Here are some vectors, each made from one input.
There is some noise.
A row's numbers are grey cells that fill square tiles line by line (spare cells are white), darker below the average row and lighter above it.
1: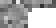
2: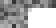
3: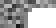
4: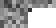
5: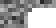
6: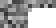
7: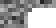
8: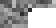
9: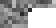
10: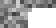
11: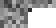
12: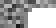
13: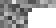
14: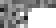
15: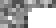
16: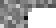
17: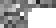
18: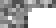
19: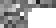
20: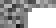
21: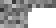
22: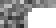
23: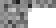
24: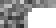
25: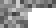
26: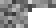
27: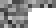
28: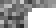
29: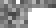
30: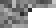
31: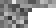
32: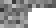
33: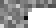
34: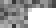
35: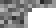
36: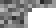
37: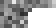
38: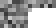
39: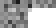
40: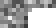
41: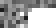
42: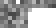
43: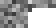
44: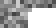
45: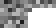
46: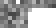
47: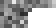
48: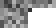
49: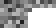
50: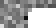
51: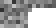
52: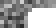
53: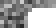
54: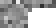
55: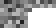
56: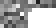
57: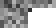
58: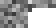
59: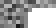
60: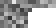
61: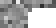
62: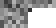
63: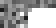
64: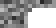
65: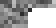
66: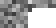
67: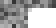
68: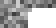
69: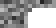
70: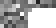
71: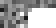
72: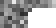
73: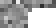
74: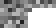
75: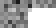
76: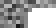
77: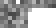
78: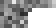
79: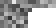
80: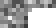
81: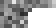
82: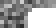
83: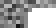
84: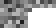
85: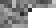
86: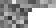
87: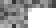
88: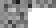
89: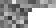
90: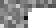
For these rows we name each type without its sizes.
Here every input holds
either a label, or three true/false values.
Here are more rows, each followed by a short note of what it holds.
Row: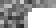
three true/false values
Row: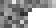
three true/false values
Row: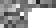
a label
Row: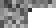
three true/false values
